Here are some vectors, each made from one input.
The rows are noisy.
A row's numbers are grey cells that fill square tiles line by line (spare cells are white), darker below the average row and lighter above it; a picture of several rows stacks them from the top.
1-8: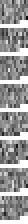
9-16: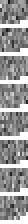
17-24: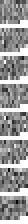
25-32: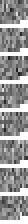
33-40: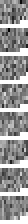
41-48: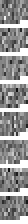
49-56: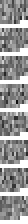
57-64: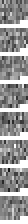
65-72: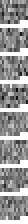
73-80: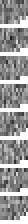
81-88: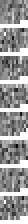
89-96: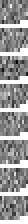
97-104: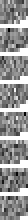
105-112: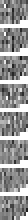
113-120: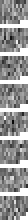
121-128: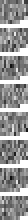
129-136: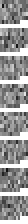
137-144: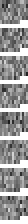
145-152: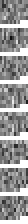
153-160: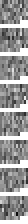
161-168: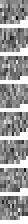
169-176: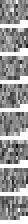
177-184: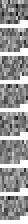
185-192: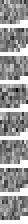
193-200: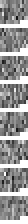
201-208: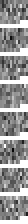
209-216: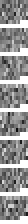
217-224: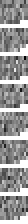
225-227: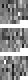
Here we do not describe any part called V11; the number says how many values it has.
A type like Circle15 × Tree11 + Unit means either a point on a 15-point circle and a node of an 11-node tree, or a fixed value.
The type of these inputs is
(Bool × V11 + Unit) × Tree20.
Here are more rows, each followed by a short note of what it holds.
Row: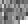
a node of a 20-node tree
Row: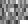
a node of a 20-node tree, a true/false value and a value of V11
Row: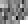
a node of a 20-node tree
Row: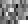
a node of a 20-node tree, a true/false value and a value of V11
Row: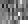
a node of a 20-node tree, a true/false value and a value of V11
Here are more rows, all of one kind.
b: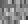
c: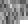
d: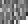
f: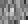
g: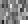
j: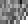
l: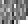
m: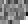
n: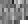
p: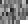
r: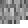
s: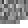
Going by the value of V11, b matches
c, f, g and l.
